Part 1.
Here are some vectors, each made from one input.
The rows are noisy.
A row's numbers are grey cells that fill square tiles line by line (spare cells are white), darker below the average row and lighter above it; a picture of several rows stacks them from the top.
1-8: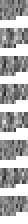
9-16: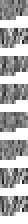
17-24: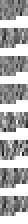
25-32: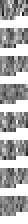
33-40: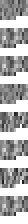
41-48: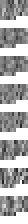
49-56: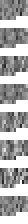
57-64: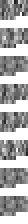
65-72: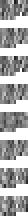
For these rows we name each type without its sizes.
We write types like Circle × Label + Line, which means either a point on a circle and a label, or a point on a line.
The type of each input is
Line.
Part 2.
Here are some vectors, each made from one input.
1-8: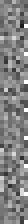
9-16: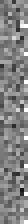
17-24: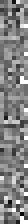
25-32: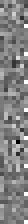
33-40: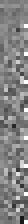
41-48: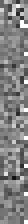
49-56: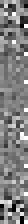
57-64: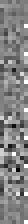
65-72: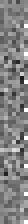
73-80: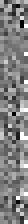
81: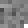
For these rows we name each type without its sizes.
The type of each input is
Line.
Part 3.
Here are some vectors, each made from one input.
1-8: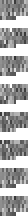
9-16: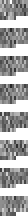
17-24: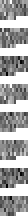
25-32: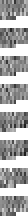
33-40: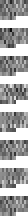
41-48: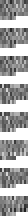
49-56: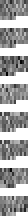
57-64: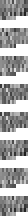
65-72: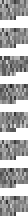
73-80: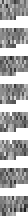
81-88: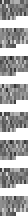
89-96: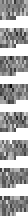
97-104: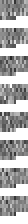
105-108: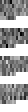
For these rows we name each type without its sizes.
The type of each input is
Bool × Bool × Bool + Unit.
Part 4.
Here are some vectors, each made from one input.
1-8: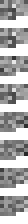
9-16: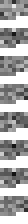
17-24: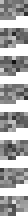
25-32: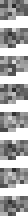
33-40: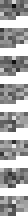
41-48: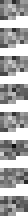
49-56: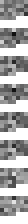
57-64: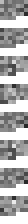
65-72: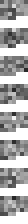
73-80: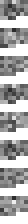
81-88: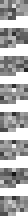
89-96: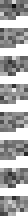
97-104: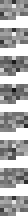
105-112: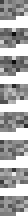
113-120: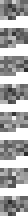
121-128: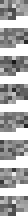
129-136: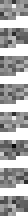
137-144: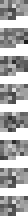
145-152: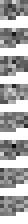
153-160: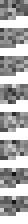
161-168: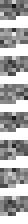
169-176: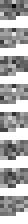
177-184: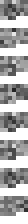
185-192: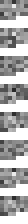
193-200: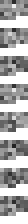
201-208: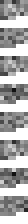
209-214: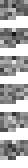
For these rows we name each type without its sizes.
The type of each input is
Bool × Bool × Bool.
